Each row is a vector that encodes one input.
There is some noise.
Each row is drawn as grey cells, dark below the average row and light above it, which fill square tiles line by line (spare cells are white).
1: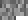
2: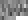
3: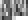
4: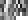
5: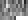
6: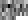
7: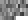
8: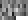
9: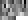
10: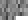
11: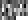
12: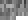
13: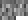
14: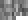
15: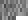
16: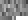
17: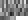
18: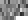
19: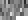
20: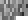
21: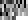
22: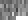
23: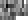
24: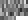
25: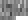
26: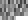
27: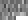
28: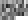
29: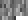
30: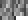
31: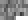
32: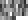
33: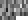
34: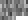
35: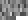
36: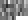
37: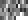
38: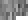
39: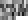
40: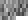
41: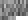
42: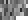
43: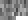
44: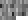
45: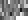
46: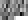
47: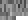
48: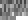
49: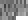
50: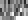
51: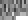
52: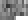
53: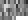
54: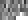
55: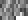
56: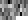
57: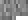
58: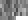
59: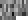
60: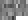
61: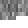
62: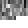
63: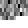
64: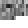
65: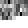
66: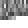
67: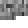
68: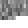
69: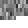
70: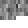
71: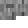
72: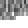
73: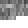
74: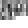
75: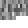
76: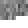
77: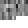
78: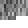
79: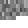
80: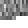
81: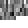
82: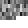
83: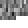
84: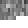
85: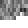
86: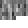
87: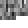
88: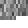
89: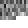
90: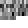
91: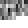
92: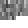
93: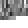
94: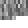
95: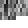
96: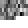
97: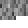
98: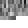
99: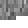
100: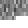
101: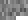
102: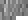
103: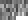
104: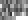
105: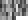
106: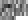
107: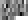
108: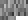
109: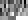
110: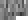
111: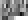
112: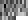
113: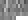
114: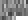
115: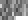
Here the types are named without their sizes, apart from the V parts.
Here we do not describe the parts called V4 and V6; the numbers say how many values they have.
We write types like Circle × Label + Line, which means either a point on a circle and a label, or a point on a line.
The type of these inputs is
Bool × (Line + V4) + V6.
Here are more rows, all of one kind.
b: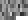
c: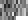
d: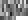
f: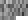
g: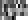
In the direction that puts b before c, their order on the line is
g, b, f, c, d.
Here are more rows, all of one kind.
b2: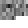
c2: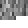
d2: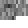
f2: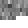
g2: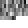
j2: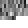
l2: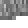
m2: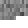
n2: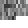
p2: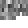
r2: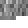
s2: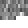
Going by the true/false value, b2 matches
c2 and m2.
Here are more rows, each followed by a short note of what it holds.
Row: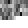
a value of V6
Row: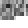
a true/false value and a value of V4
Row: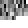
a value of V6
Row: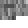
a point on a line and a true/false value
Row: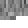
a true/false value and a value of V4
